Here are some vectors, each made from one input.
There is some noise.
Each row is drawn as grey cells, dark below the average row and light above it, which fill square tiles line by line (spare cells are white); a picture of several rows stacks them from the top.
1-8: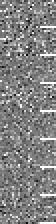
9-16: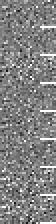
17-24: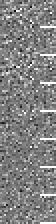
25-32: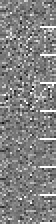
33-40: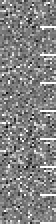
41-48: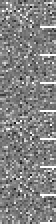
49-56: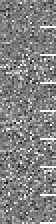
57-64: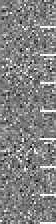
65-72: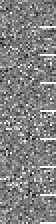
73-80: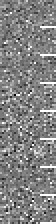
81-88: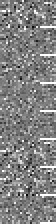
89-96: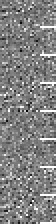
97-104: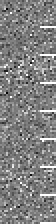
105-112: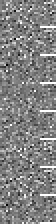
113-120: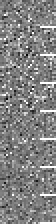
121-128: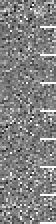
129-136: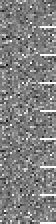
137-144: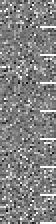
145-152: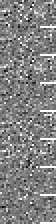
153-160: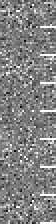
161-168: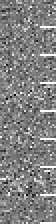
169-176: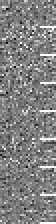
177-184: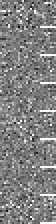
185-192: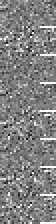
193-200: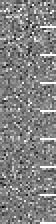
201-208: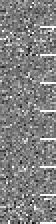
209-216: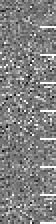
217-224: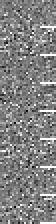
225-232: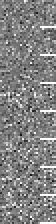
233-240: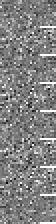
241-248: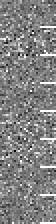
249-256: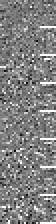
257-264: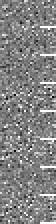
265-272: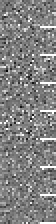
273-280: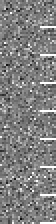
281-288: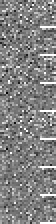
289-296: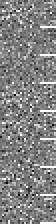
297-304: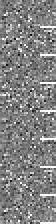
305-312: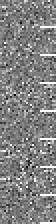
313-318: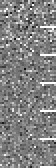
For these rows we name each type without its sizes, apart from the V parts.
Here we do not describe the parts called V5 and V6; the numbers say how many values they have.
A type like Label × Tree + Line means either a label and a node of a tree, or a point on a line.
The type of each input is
(Line + V5 × V6) × Tree + List(Circle).
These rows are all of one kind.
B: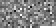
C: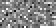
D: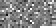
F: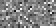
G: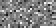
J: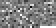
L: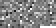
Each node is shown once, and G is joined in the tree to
C and F.
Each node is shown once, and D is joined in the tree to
F and L.
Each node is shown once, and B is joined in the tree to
J.
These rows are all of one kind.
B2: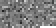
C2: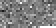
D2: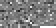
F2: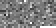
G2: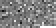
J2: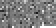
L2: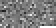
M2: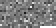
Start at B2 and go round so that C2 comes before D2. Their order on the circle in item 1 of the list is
B2, J2, F2, C2, L2, M2, D2, G2.
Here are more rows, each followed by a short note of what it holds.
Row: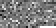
the empty list
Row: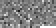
a list of one item
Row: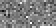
a list of three items
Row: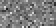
a list of two items
